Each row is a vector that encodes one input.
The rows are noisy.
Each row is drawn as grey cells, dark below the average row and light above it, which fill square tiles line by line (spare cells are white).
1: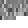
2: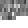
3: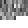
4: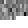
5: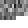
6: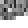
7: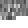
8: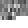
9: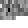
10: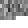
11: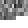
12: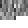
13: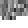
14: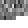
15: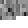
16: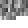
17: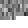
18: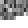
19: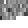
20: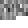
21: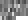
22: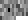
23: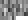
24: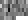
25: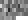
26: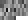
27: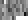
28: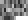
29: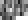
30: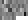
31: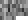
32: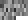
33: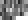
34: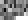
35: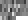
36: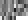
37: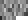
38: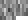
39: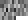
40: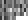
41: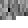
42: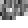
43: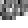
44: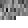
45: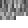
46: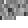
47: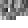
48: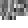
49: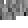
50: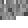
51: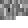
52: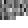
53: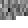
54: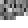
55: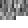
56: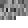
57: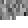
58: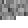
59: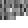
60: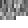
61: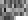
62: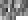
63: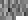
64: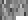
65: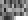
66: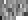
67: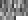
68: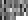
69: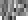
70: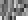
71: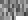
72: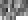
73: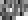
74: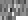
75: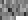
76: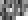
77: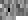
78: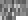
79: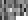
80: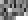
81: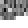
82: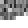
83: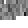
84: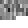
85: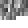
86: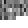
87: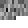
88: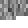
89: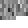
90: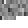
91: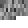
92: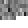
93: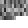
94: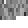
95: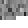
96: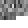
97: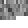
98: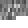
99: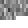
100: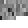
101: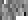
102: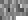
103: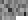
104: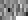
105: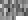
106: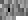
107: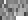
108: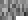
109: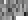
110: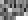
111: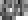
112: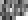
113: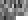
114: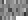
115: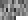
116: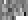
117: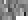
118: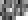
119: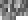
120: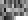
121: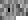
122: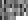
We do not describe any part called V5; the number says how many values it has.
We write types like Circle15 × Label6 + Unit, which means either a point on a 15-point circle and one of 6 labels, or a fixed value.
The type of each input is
Bool × V5 + Line4 × Line4 × Line4.
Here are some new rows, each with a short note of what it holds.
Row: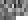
a true/false value and a value of V5
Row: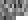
a true/false value and a value of V5
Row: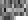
a true/false value and a value of V5
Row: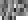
a true/false value and a value of V5
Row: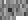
a point on each of three 4-point lines
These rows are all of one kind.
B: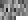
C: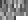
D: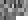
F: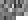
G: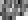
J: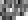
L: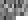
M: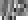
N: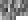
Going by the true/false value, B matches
C, M and N.
